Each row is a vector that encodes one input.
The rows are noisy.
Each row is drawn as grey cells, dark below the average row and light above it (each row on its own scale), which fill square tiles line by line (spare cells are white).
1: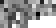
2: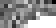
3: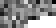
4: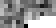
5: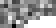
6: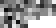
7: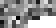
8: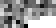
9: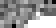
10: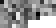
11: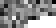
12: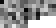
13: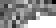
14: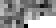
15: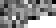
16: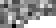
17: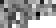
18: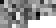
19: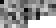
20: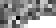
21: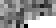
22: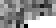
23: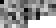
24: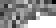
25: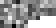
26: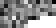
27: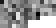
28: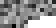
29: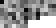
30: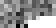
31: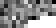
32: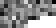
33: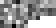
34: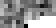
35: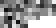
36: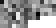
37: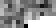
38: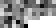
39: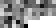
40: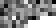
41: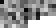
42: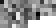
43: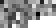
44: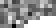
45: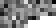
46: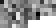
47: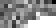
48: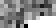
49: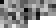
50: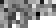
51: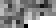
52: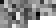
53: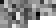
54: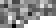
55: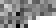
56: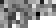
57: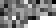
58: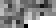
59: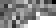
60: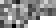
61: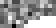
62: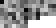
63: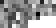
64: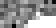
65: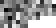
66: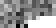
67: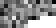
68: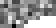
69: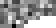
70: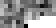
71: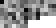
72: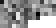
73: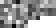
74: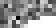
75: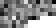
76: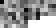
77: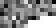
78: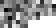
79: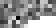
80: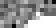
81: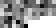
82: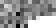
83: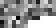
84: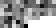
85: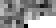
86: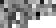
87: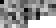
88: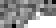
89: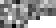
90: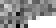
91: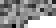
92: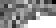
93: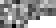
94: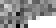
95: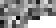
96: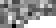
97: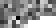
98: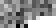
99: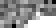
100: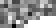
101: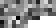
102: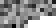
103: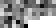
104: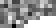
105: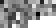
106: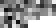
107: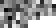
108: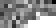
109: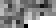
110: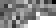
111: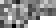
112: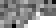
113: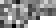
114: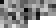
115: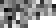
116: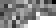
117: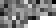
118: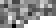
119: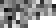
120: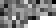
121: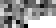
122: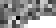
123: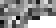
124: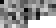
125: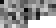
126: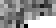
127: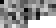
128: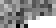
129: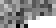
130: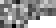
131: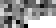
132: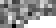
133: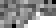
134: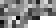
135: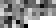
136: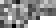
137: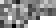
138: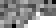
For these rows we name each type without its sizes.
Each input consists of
either a point on a line, or three true/false values.
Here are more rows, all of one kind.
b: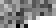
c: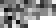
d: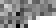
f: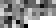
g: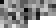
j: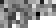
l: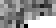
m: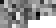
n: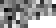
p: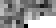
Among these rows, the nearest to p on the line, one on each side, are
f and l.
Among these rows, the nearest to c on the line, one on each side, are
f and n.
